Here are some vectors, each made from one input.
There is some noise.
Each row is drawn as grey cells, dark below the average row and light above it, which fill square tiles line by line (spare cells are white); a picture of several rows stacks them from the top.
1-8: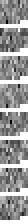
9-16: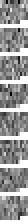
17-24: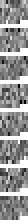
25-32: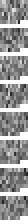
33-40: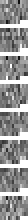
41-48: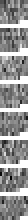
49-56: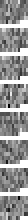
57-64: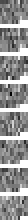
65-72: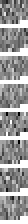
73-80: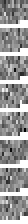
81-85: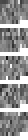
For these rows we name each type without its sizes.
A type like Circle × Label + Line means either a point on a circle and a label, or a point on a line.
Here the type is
(Label + Line) × (Tree + Unit).
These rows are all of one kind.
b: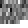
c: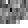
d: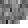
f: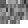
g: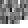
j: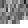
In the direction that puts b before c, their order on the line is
j, f, b, d, g, c.
